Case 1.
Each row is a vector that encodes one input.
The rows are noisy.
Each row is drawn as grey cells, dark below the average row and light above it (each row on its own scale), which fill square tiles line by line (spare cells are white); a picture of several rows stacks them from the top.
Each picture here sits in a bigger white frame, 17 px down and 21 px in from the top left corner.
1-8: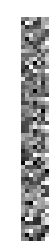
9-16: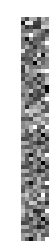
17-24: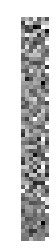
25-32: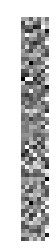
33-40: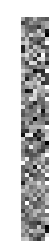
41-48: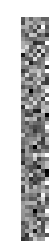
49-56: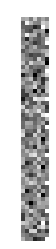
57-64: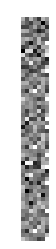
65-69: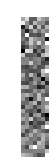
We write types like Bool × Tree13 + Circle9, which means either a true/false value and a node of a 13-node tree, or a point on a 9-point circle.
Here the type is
List2(Circle8).
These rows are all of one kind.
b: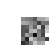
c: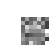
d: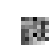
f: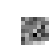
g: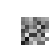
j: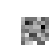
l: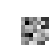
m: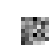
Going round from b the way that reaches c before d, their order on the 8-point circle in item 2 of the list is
b, c, l, g, j, f, m, d.
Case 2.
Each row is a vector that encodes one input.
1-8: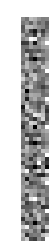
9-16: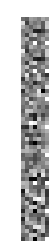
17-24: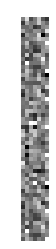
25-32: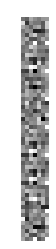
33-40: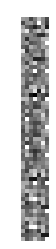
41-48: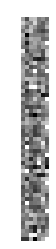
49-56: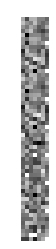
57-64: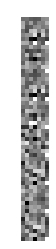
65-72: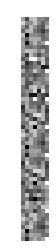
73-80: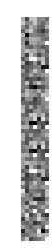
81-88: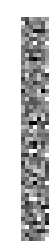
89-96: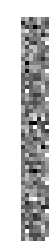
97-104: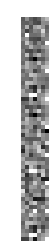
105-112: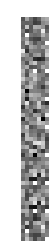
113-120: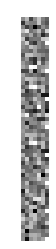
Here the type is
Bool × Bool × Bool + Line4.
